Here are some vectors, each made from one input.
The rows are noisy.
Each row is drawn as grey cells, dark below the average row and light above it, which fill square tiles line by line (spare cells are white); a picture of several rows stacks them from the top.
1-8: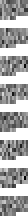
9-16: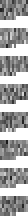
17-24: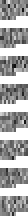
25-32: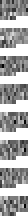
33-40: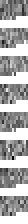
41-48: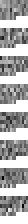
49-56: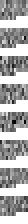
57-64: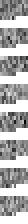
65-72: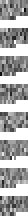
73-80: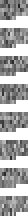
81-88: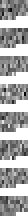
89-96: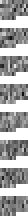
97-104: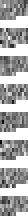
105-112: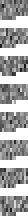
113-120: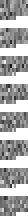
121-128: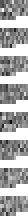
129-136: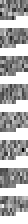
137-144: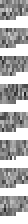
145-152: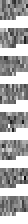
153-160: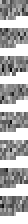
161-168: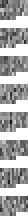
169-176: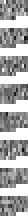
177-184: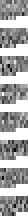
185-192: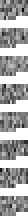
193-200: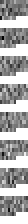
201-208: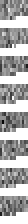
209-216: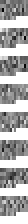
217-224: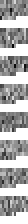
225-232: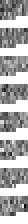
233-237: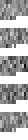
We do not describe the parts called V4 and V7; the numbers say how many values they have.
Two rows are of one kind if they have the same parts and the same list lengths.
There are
2 kinds of row.
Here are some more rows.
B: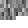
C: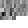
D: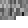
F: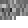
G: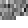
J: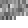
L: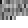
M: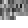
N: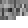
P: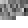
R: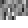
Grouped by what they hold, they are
B, C, D, F, J, L, N, R
G, M, P

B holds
a point on a 6-point line, four true/false values and a value of V4.
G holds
a point on a 6-point line, a value of V4 and a value of V7.
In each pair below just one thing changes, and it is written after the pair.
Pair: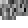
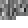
the place on the 6-point line
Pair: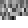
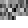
the value of V7
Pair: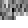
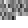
the place on the 6-point line
